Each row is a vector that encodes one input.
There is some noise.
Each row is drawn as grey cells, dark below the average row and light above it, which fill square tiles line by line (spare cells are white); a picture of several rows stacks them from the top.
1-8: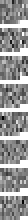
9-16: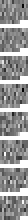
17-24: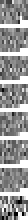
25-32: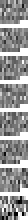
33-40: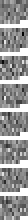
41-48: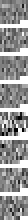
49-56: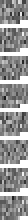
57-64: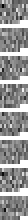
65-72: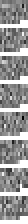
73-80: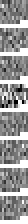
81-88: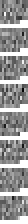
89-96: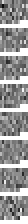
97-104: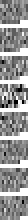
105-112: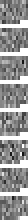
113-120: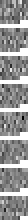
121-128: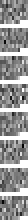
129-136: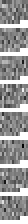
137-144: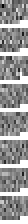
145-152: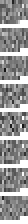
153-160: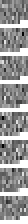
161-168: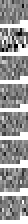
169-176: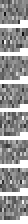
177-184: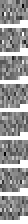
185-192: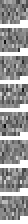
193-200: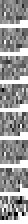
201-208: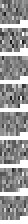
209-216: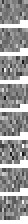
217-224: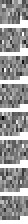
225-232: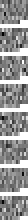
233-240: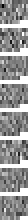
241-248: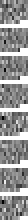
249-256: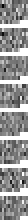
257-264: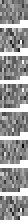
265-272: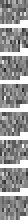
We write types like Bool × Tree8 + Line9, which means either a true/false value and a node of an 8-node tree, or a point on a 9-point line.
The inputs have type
List3(Circle6).
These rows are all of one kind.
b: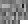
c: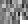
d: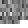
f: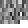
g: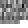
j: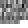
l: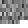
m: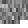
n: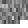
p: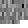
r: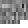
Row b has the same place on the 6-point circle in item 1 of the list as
m, n and r.
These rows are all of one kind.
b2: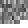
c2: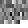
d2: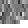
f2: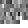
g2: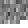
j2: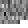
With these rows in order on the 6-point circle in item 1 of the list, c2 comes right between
b2 and f2.
